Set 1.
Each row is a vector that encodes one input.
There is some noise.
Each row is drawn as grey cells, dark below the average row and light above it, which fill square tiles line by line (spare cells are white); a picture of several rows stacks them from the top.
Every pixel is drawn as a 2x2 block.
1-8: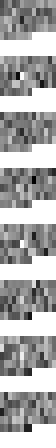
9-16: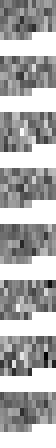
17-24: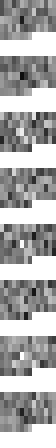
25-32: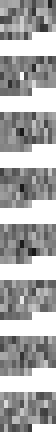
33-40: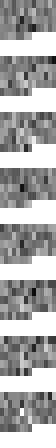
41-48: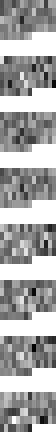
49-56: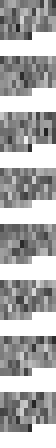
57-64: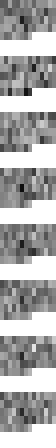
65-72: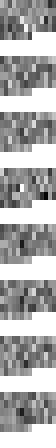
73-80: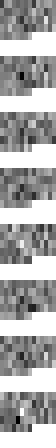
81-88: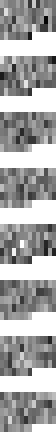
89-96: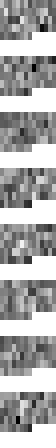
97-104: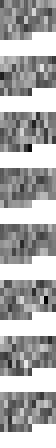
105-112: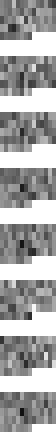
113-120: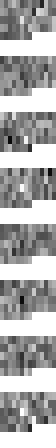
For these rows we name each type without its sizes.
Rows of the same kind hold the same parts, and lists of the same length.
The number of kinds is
2.
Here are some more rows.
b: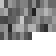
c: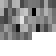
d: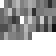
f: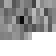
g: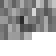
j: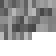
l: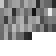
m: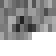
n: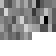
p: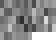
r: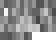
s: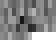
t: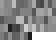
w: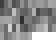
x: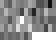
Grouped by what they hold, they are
b, c, d, l, n, r, t, x
f, g, j, m, p, s, w

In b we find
a label, a node of a tree and four true/false values.
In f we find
four true/false values.
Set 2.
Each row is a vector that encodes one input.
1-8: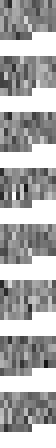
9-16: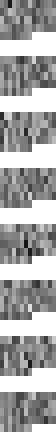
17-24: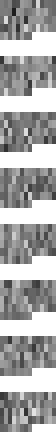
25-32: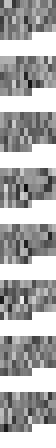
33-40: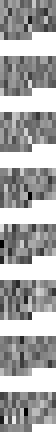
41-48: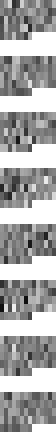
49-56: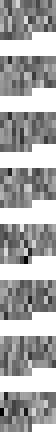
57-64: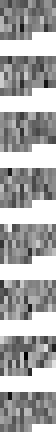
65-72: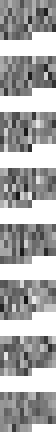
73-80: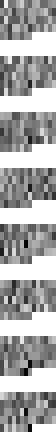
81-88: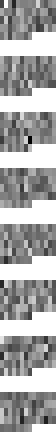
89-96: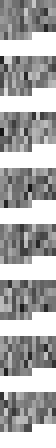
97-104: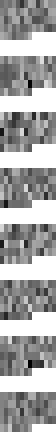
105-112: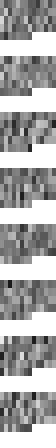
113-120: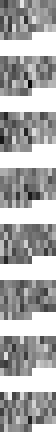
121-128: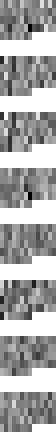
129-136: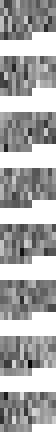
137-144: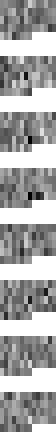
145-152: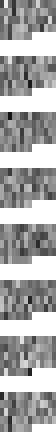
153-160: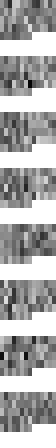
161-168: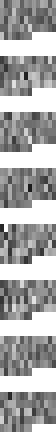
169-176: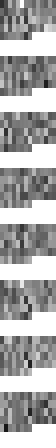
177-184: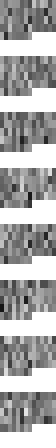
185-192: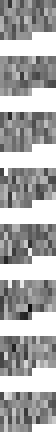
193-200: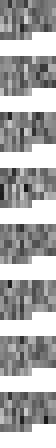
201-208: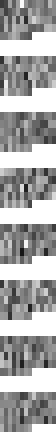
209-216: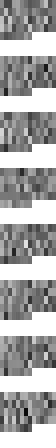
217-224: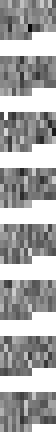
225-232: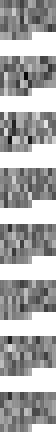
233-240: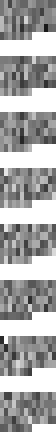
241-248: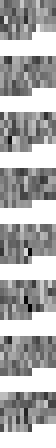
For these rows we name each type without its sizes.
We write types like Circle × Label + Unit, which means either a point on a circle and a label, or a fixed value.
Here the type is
Bool × Bool × Bool + Label × Tree.
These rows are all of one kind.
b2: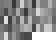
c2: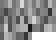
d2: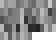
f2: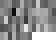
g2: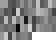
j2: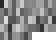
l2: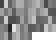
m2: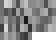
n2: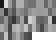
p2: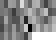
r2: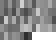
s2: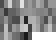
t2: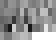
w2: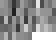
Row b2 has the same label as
f2, g2, r2 and w2.
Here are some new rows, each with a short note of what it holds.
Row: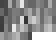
a label and a node of a tree
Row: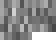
three true/false values
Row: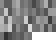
three true/false values
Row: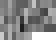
three true/false values
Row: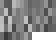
three true/false values
